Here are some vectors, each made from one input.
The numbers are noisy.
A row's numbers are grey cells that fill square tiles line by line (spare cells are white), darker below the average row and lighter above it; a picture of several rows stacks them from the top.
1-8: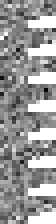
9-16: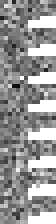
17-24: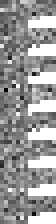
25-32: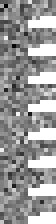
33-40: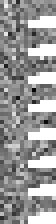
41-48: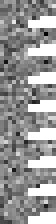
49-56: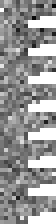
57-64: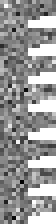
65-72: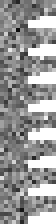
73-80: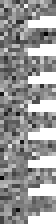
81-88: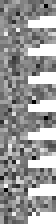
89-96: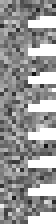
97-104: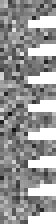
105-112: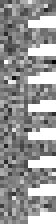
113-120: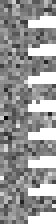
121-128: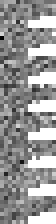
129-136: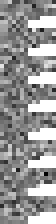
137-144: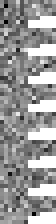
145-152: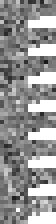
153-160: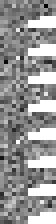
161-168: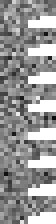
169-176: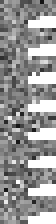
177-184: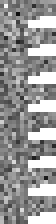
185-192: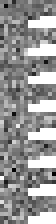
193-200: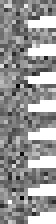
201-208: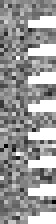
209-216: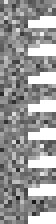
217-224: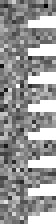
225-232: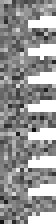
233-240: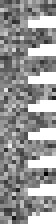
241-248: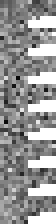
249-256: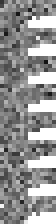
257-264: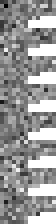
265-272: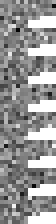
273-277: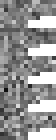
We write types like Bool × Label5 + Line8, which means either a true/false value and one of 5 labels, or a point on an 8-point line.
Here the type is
(Circle8 + Line5) × Label9 × Label9 × Label9.
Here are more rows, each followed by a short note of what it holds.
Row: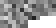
three labels (each one of 9) and a point on a 5-point line
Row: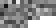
a point on an 8-point circle and three labels (each one of 9)
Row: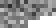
three labels (each one of 9) and a point on a 5-point line
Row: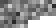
a point on an 8-point circle and three labels (each one of 9)
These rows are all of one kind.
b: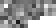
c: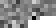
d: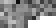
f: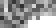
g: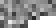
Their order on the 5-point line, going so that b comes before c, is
f, b, c, g, d.
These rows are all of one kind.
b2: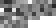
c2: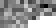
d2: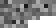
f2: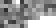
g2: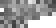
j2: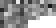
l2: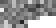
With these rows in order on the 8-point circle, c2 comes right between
d2 and j2.
